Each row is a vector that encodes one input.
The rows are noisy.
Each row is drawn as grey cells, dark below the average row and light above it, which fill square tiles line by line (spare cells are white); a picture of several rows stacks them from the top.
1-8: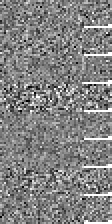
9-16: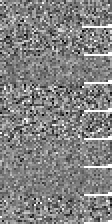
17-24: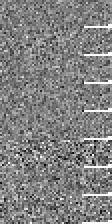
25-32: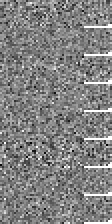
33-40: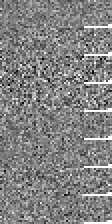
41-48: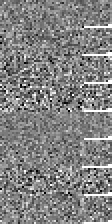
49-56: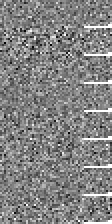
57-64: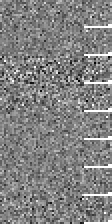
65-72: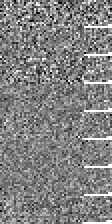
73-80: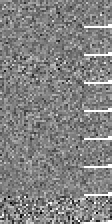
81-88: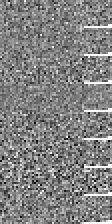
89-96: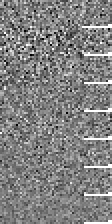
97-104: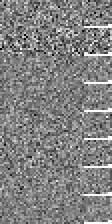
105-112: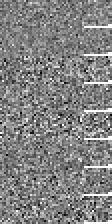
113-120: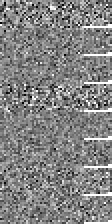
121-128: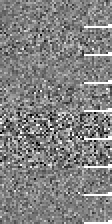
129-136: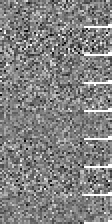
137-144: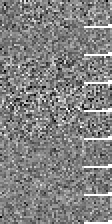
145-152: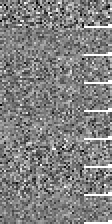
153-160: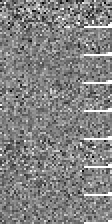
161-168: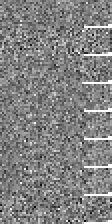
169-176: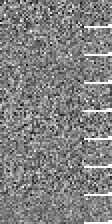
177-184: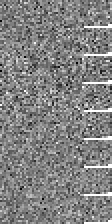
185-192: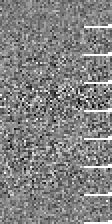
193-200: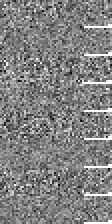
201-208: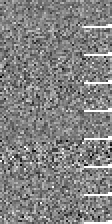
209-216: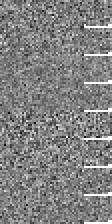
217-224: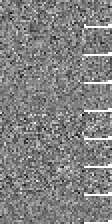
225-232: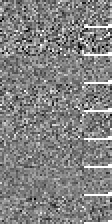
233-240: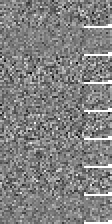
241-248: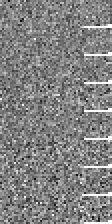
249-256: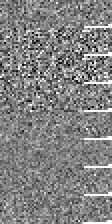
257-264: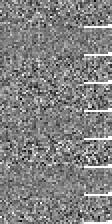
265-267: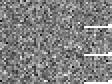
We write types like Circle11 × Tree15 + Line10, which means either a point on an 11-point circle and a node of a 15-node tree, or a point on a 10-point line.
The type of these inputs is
Label6 + Line11.
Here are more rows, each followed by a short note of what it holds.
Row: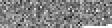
one of 6 labels
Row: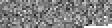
a point on an 11-point line
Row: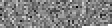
one of 6 labels
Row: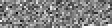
one of 6 labels
